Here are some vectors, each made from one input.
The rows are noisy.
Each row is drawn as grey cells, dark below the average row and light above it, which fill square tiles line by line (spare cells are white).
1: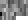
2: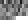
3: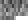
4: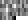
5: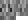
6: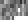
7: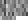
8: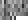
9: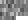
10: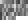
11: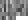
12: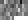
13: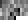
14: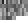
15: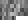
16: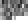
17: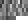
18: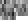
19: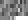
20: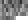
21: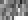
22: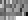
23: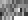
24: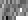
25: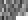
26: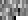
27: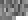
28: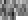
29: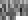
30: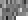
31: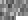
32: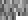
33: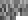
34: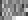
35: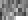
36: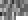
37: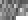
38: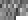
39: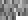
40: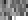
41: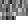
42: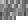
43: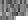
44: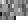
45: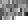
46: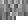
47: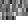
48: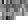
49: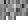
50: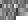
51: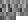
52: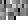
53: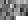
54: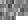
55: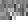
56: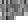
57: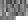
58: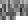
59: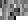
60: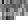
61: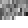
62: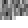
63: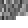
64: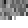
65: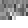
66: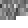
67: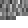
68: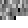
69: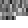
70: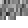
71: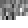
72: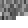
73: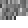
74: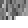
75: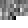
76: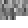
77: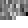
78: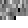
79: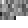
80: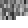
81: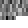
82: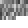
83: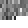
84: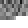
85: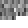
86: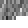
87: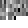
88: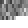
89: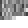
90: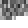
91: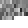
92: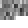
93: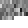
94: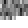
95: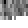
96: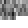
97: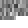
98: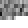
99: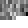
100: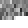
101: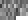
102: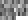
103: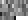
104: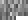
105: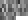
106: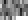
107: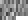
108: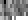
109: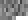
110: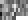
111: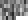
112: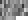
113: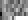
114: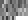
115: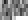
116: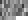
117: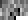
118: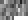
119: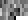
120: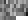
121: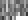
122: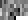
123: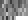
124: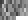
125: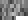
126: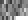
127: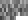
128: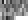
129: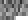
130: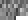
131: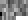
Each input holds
one of 11 labels, together with either a point on a 6-point line, or a point on a 7-point line.
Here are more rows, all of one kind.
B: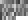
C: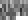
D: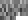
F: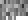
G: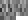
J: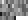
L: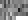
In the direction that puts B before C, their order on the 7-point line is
J, B, G, D, C, L, F.
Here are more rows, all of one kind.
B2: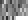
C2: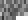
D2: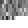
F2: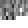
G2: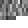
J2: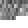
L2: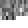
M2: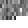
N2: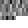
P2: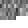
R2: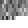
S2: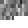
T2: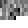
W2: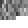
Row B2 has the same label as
D2, R2 and W2.
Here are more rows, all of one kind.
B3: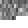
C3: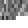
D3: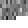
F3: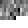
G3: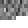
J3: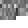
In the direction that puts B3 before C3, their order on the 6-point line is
B3, C3, F3, G3, J3, D3.
